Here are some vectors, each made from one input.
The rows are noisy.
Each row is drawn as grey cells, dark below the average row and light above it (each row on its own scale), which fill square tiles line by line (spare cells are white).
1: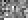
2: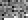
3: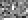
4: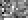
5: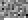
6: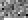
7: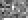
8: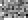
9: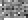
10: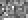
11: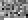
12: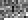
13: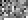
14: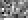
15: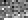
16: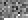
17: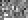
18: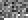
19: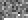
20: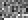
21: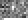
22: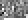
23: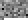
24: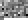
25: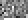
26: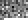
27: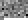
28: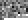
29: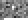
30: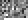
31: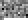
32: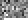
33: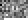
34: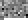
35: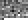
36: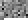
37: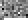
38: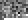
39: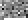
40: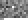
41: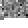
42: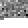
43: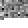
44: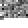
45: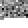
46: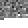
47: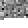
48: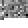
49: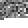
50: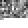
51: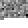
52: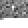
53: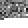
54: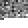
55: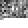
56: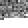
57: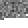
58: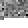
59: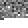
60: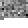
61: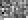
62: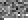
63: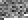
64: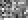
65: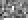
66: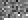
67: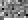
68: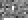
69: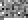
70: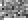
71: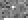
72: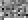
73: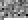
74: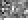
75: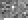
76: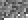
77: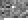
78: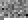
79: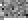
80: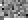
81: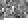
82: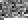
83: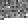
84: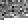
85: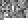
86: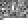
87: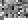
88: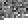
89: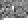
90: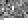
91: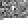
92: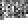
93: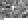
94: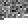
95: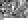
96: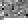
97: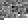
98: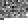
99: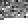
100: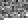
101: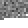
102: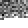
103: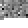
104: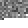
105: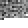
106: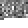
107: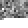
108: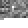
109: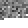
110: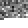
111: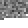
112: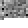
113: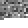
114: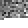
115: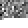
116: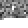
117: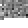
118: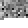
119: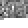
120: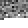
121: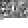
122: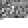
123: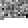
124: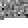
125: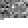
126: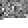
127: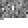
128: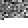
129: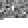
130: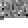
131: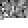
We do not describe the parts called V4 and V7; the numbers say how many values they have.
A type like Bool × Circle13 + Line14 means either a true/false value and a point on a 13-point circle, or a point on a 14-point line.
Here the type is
Bool × (Line6 + V4) + V7.
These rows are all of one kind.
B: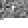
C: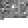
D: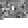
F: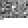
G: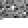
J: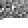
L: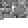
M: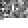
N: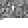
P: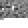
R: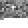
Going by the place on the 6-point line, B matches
J, L and P.
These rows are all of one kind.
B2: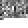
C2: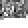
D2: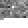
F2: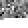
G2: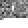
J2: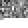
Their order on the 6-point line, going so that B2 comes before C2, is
B2, C2, J2, F2, G2, D2.
